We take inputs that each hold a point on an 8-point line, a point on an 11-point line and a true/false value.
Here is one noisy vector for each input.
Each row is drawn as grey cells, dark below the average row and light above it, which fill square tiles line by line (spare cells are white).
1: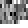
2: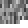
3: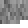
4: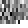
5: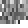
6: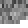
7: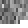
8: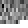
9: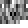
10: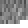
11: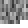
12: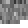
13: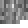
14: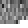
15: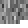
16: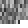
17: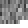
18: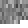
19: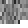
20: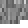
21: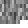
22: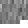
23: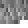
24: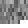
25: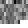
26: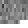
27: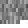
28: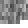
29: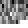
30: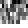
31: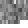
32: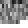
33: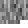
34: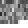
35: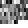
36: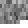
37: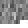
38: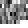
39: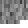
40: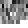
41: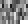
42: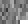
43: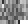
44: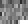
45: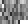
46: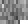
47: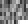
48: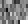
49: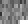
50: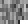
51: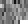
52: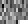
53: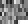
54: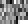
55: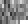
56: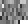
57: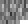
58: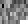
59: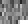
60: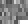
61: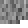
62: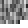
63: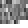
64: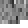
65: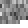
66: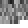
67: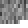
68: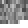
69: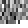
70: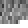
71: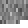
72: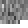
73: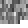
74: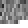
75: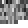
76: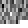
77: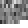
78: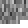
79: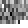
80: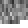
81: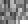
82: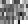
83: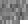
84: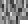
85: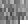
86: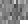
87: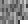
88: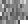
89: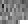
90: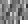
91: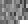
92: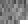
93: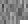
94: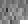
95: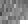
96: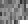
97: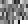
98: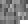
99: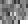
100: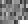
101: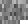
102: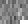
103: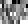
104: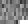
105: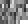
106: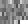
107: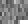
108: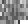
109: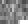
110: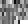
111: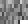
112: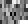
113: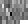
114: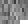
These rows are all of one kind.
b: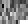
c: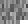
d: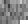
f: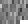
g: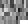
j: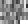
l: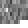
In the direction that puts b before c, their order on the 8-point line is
b, c, j, d, f, l, g.
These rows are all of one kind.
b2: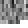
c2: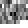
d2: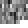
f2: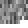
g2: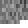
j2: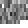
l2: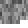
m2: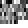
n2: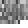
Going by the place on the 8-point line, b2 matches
f2 and l2.
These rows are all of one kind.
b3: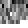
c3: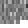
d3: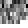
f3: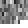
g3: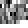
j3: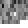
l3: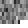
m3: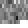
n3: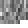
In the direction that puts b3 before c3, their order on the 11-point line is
n3, m3, g3, l3, b3, c3, f3, d3, j3.
